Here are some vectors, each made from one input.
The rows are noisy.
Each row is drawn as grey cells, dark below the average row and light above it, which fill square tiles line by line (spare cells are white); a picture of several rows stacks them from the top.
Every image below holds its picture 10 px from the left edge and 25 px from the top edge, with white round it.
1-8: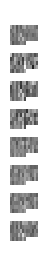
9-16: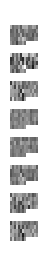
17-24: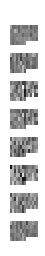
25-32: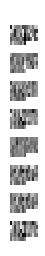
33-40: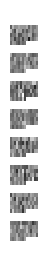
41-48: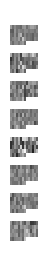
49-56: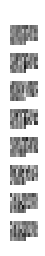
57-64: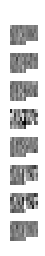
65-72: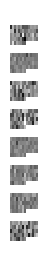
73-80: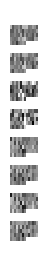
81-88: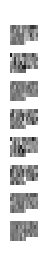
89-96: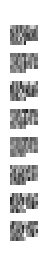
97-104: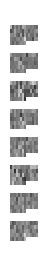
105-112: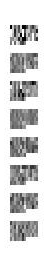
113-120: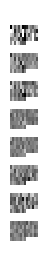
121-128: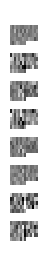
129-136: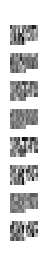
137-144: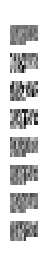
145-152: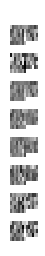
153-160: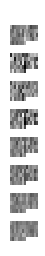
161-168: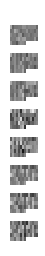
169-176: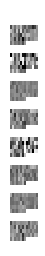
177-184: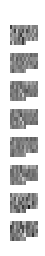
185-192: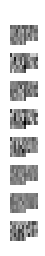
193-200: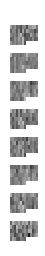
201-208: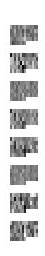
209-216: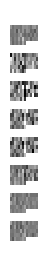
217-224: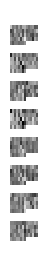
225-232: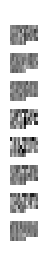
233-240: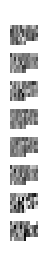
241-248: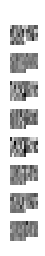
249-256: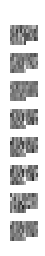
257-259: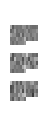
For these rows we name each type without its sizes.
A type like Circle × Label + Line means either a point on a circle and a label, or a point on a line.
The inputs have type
Bool × (Line × Line + Unit) + Label × Label.
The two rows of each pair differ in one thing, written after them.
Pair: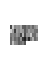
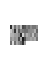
the true/false value
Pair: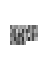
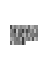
the true/false value
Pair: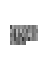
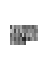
the place on one of the two lines
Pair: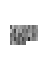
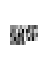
the place on one of the two lines
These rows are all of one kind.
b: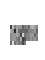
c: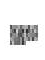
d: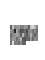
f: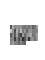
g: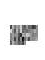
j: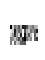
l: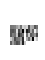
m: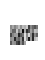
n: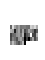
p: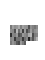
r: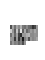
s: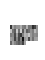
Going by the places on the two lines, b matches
d, g, m and n.
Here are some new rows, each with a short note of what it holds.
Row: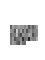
a true/false value
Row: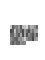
two labels
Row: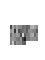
a point on each of two lines and a true/false value
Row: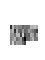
a true/false value
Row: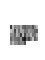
a true/false value
